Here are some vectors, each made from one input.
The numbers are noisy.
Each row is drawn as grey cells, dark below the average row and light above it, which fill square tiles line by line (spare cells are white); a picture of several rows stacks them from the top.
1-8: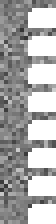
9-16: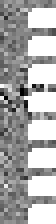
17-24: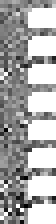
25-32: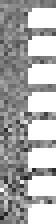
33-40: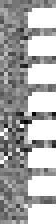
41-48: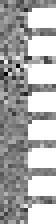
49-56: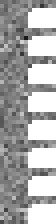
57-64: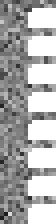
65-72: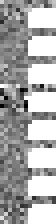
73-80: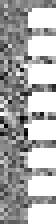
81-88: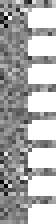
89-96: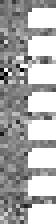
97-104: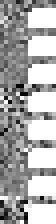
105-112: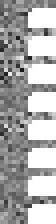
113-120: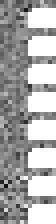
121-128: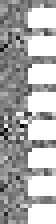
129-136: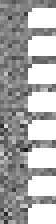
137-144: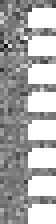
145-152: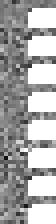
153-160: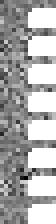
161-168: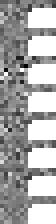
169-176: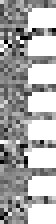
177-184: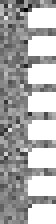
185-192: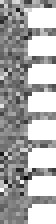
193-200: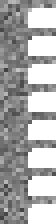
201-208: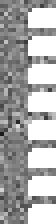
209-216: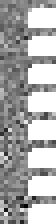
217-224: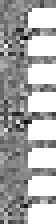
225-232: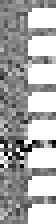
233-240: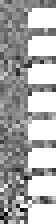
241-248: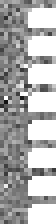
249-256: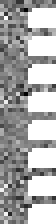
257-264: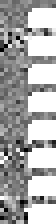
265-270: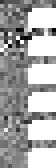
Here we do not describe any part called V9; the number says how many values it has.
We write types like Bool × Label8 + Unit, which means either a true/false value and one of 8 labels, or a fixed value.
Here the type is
List2(Line5 × Line7 × V9).
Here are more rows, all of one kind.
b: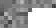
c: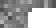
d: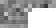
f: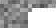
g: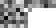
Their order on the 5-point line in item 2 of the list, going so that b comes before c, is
b, g, c, f, d.
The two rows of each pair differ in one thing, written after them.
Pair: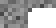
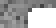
the value of V9 in item 1 of the list
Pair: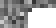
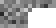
the value of V9 in item 2 of the list
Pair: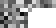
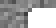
the value of V9 in item 2 of the list
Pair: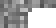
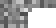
the value of V9 in item 1 of the list
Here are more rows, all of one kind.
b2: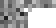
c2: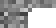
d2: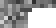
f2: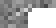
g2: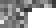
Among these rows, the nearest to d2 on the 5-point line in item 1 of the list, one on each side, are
c2 and f2.
